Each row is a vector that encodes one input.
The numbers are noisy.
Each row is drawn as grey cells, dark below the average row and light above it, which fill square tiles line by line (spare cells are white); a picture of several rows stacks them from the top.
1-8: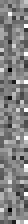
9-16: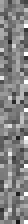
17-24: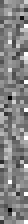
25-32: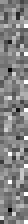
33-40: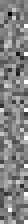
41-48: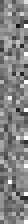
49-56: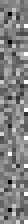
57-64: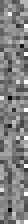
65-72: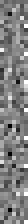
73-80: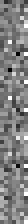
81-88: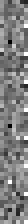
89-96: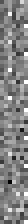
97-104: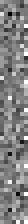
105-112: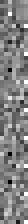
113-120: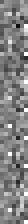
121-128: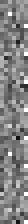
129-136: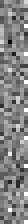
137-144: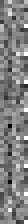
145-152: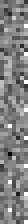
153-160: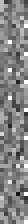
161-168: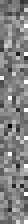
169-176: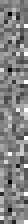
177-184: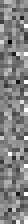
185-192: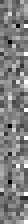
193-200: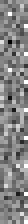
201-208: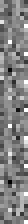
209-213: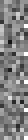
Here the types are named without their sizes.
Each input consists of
a point on a circle, together with either a label, or a point on a line.
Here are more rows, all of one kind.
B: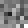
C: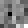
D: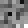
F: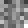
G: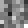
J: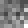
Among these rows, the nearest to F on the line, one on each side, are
B and J.
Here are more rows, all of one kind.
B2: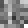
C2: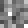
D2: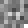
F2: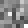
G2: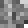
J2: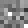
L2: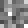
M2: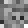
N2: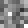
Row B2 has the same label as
F2 and G2.
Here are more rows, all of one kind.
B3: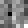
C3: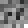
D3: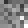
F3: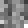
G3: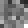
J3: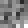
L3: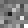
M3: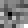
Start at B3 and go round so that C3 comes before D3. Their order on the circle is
B3, J3, C3, L3, D3, M3, G3, F3.
